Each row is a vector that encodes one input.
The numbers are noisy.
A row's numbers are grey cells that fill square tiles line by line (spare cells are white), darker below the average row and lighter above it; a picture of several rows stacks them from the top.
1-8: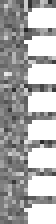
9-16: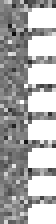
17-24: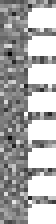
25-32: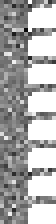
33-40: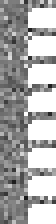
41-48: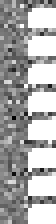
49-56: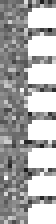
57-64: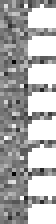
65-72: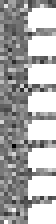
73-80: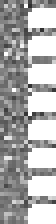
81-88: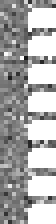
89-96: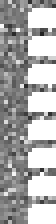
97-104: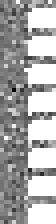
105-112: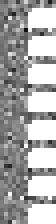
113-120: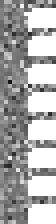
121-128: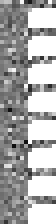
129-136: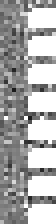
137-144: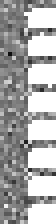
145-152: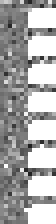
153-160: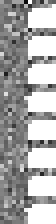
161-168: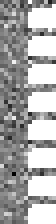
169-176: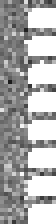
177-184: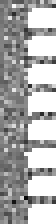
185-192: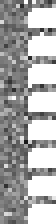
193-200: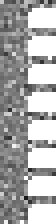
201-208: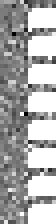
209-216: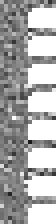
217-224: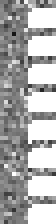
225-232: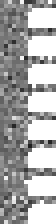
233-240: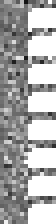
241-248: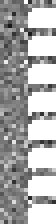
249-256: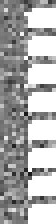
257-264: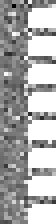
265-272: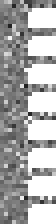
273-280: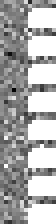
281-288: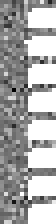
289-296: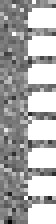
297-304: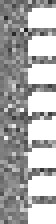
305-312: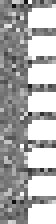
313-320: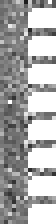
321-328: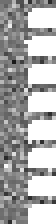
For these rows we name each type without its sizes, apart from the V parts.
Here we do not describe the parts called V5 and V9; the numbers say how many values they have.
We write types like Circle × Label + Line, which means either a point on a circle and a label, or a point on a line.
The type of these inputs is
(Bool × Bool × Bool + V5 × V9) × Line.
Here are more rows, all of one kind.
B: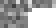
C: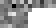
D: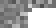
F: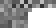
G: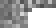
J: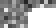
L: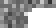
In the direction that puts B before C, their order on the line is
G, D, B, L, F, C, J.
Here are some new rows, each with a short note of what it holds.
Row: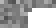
a point on a line and three true/false values
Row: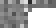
a point on a line, a value of V5 and a value of V9
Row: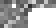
a point on a line, a value of V5 and a value of V9
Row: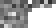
a point on a line and three true/false values
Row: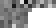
a point on a line and three true/false values
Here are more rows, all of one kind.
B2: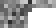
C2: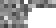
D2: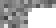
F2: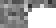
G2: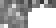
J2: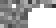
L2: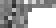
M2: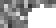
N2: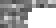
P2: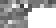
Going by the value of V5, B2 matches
C2, M2 and N2.
